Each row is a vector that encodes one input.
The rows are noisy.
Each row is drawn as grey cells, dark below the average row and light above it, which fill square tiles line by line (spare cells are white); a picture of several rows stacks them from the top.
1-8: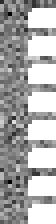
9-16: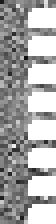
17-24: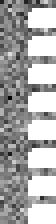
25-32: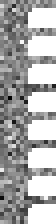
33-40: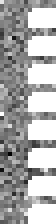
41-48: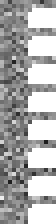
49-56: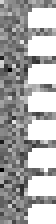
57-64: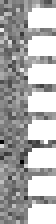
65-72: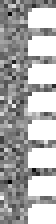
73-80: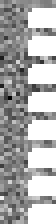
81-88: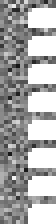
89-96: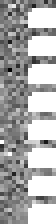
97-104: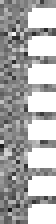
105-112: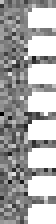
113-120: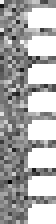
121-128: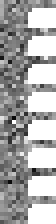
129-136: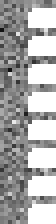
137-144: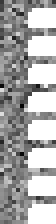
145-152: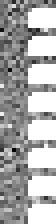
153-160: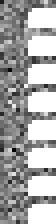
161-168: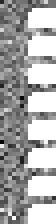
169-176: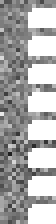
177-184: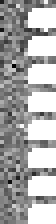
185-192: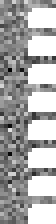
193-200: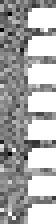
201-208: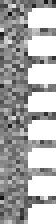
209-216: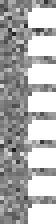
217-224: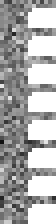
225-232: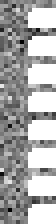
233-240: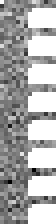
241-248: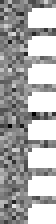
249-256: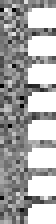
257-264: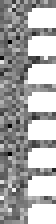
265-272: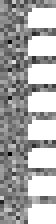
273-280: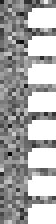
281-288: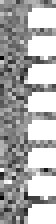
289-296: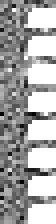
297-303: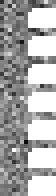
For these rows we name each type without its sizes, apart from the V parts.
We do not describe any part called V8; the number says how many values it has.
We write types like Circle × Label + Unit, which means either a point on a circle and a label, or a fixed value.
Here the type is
Bool × Circle × V8 + List(Line).
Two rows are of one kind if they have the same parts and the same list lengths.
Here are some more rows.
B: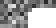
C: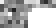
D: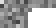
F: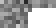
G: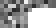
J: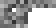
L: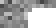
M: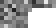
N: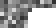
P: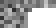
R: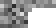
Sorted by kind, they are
B, G
C, D, F, J, L, R
M, P
N

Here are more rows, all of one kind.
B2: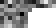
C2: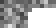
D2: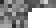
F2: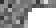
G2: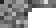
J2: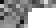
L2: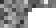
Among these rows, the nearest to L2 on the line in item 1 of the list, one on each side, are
C2 and J2.
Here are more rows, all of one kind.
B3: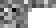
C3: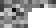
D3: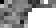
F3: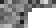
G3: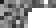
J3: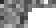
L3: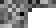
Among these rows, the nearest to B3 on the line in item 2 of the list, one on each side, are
F3 and J3.
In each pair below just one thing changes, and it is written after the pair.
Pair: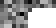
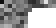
the place on the line in item 1 of the list
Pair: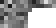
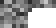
the place on the line in item 1 of the list
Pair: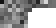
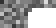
the place on the line in item 1 of the list
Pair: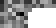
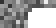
the place on the line in item 2 of the list
